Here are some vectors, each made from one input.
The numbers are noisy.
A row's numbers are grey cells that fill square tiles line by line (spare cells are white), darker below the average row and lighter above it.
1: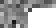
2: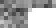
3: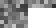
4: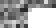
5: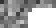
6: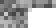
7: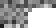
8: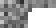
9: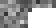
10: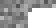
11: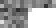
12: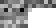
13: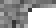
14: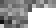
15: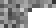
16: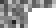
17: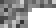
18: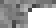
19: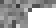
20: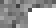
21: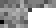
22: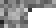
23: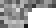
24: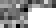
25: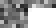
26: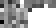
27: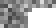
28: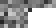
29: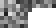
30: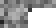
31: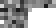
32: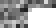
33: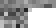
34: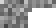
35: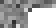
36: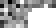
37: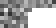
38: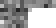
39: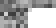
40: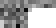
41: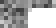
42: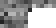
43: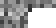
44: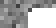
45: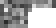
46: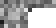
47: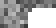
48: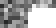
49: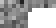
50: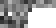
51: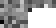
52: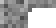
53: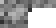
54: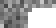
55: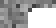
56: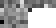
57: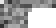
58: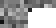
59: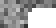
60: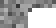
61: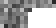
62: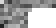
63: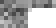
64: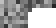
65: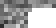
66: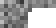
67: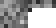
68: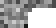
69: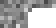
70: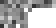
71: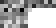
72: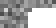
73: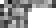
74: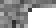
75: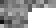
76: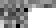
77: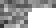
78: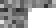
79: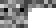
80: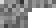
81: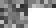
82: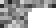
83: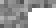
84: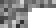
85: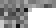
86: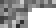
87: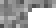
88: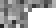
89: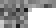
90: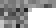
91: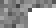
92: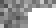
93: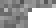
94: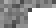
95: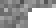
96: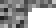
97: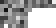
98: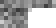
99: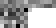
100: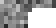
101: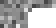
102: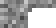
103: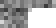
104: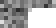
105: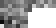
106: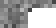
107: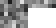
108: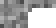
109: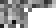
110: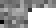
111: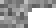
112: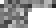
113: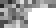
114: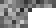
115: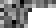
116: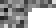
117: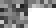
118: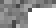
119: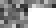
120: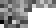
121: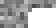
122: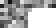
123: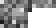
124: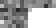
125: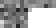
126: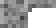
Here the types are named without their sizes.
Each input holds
a label, together with either a fixed value, or a node of a tree.
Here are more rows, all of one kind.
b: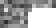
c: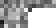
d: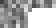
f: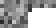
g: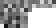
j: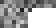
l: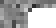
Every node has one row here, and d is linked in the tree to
g.
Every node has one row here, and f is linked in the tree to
c.
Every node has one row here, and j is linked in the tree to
b and l.
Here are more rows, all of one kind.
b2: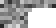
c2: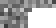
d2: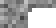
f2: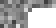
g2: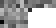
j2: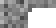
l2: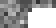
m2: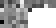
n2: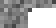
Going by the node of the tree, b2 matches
d2 and j2.
